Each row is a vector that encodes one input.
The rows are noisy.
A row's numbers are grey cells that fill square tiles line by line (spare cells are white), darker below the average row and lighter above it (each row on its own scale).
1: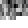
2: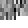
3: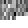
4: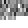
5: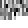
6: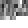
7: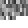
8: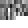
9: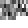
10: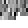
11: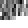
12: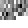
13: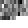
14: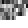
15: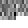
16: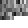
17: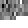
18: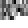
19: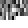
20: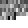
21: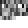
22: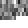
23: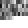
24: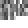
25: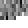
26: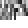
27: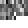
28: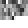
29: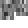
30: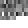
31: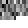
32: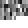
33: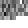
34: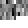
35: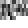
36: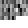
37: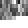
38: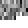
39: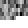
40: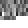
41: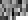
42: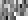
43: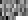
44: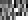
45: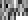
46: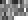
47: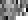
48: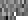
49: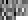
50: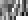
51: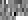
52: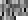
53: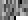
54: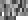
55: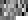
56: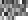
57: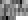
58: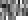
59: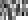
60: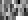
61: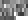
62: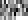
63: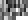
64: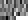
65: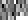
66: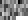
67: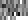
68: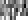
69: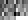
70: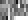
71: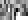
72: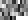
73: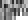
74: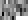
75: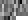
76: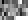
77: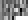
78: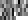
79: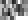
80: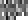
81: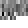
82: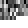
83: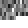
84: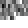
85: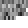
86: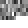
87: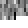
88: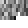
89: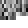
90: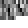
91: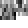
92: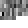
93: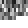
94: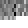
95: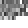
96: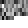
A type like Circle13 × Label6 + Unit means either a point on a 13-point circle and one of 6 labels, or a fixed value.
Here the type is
Bool × Bool × Bool × (Line4 + Line5).
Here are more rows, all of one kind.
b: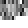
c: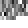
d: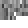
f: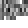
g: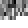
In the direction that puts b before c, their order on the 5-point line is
b, d, c, f, g.
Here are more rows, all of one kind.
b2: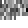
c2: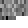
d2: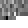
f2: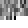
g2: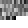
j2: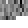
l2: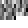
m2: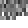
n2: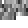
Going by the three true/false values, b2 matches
j2 and n2.
